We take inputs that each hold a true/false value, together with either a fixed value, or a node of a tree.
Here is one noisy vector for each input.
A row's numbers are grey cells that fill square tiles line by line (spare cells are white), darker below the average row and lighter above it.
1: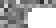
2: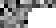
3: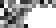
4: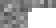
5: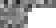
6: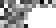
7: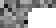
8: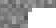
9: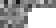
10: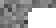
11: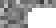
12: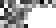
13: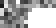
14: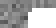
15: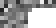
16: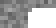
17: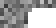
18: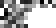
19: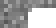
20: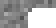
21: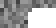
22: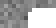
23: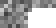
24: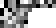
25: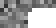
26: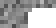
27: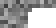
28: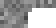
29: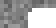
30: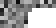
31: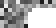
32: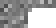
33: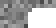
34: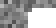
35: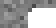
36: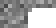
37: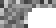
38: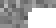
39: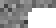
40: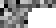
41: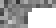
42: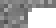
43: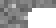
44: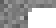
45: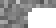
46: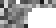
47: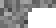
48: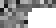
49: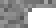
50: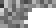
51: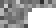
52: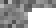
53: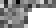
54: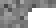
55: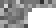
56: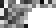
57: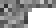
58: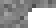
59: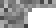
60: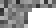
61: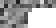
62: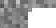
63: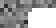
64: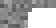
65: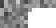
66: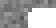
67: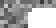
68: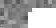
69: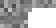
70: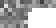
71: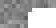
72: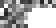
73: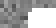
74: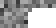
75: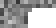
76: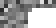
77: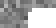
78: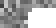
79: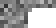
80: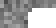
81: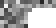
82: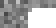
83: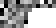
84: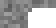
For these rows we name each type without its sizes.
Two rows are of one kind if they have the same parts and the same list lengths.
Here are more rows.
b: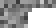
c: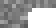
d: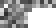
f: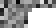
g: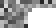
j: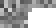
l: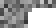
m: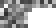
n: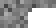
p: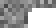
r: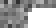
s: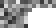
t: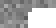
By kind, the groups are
b, c, f, g, j, l, n, p, s, t
d, m, r

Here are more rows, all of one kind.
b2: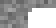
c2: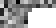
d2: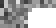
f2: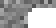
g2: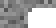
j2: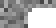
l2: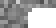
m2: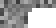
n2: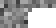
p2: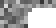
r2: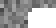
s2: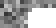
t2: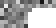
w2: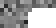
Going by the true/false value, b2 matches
c2, d2, m2 and s2.
